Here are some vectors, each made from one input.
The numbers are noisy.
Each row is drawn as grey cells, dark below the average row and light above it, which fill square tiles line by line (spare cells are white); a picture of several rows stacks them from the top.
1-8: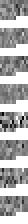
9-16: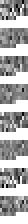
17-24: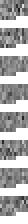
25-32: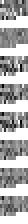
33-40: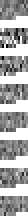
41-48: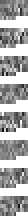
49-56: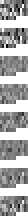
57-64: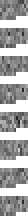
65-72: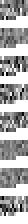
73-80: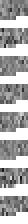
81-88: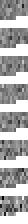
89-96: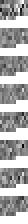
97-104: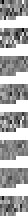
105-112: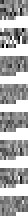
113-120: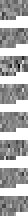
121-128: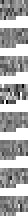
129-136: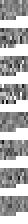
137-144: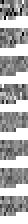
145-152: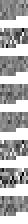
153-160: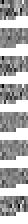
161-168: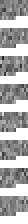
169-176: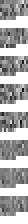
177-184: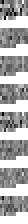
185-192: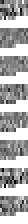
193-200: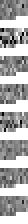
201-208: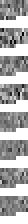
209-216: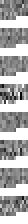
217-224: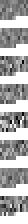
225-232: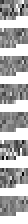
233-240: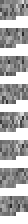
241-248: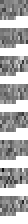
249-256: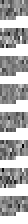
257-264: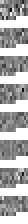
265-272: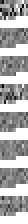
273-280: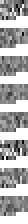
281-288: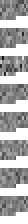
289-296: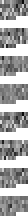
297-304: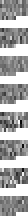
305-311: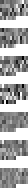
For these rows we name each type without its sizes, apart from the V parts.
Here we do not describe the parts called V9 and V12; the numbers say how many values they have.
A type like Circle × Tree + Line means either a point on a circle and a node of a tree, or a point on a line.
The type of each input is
Bool × (Line + V9) + V12.
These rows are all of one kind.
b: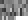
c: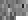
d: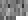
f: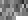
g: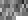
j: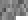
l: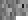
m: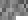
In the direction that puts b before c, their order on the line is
f, g, m, b, l, d, j, c.
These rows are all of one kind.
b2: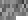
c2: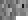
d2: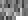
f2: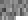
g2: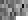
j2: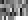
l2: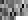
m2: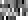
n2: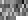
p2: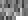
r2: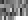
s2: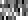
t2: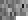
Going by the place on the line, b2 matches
c2 and n2.
